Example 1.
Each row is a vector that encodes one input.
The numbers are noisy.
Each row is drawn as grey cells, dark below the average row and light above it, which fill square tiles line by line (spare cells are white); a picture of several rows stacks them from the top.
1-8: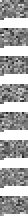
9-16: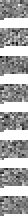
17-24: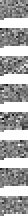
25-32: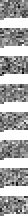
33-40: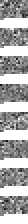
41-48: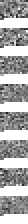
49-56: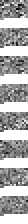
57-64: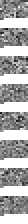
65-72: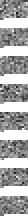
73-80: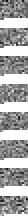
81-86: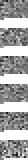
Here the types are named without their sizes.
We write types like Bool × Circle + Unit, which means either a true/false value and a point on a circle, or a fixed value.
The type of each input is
(Bool × Bool × Bool + Unit) × Tree + Line.
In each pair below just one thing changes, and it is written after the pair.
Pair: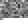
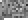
the node of the tree
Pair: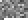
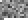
one of the three true/false values
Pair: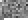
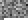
one of the three true/false values
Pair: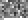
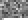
one of the three true/false values
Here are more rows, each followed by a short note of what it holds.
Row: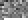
a node of a tree
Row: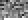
a node of a tree
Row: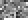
a point on a line
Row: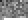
a node of a tree
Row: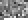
a point on a line
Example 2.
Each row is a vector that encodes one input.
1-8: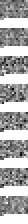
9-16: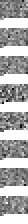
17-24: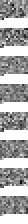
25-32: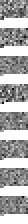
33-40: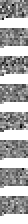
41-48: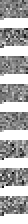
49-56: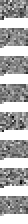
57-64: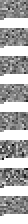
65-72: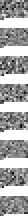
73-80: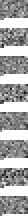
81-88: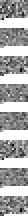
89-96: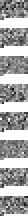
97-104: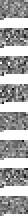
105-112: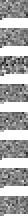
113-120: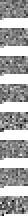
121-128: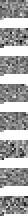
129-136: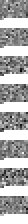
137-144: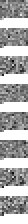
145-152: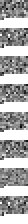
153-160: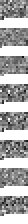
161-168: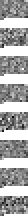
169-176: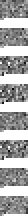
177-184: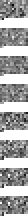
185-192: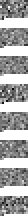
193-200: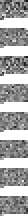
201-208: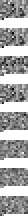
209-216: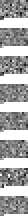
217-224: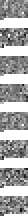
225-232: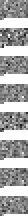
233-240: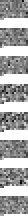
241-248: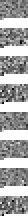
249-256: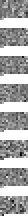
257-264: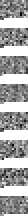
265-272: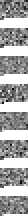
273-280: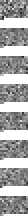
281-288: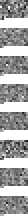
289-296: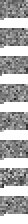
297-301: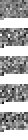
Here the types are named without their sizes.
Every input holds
either a point on each of two circles, or three true/false values.
